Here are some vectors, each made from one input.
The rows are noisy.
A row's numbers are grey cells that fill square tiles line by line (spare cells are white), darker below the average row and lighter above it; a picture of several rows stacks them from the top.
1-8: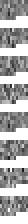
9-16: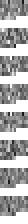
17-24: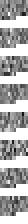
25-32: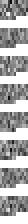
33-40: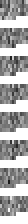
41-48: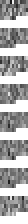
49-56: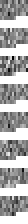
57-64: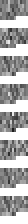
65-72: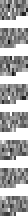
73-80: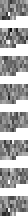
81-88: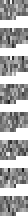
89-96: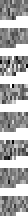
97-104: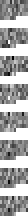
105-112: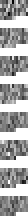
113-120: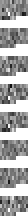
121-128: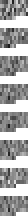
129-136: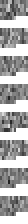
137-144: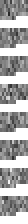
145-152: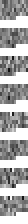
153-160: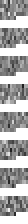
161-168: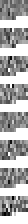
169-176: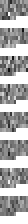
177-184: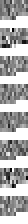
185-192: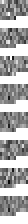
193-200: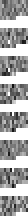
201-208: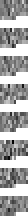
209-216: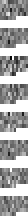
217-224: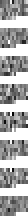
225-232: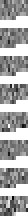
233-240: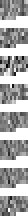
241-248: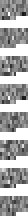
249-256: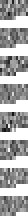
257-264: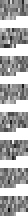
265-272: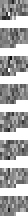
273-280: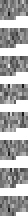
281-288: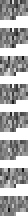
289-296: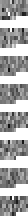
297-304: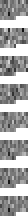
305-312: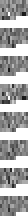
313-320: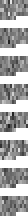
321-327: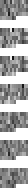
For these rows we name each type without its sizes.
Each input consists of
either a point on a circle, or a point on a line.
